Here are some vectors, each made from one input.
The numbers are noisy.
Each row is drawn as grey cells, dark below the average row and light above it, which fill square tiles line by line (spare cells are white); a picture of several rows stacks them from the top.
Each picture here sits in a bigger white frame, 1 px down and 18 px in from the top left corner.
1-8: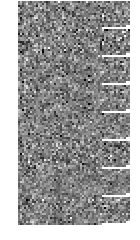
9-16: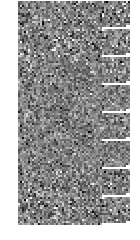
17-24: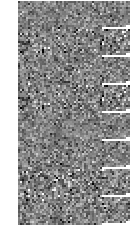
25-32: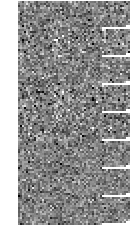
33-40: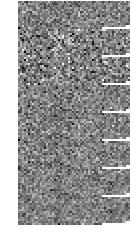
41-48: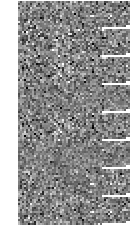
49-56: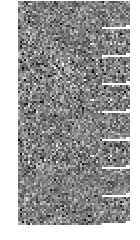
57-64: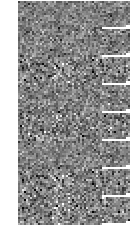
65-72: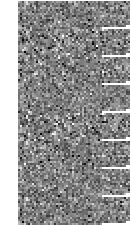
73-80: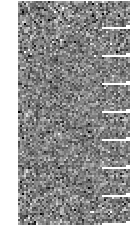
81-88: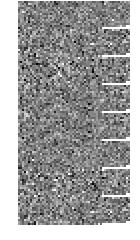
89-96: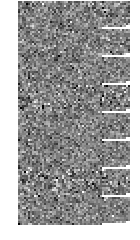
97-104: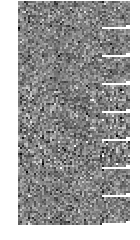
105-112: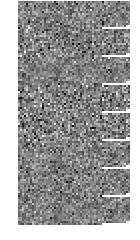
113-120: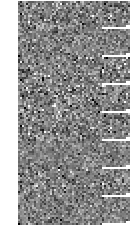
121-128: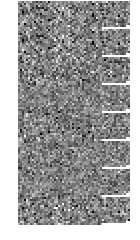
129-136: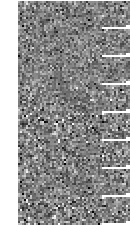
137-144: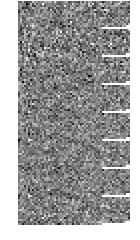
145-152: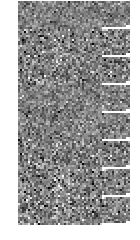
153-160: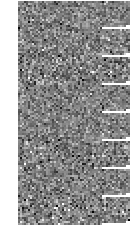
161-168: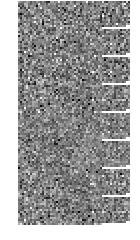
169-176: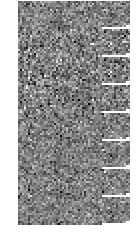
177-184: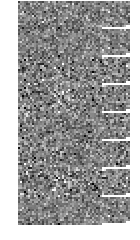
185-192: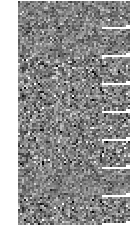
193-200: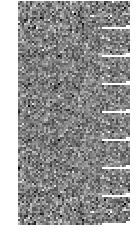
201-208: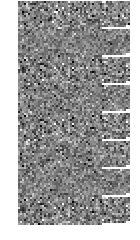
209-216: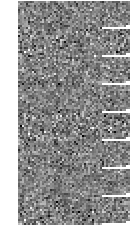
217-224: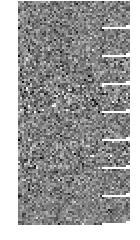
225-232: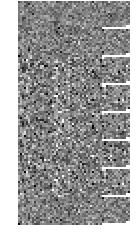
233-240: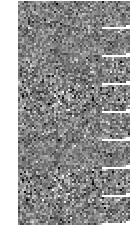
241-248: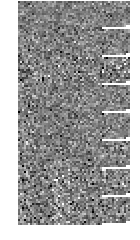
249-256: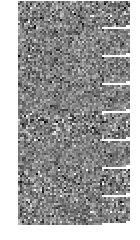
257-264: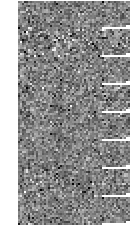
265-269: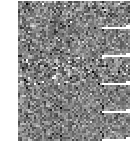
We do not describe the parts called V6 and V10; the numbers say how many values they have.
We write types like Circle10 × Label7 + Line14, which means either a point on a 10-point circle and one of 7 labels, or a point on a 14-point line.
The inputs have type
Bool × V10 + Line7 + Line9 + V6.
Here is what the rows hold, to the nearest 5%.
About 25% of them hold a point on a 7-point line. About 30% of them hold a point on a 9-point line. About 25% of them hold a true/false value and a value of V10. The rest hold a value of V6.
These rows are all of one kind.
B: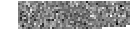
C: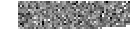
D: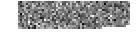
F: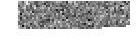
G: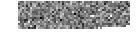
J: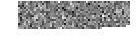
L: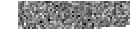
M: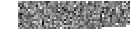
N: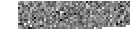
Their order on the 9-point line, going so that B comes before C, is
D, G, N, B, F, L, J, M, C.
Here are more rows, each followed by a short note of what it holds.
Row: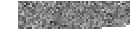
a point on a 7-point line
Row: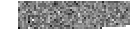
a true/false value and a value of V10
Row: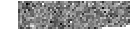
a point on a 7-point line
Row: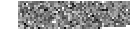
a value of V6
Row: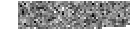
a value of V6
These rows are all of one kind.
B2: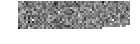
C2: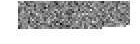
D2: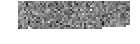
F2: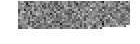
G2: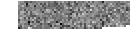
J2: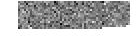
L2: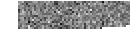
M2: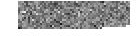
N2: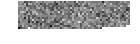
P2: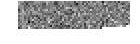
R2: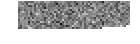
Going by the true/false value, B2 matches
M2 and N2.
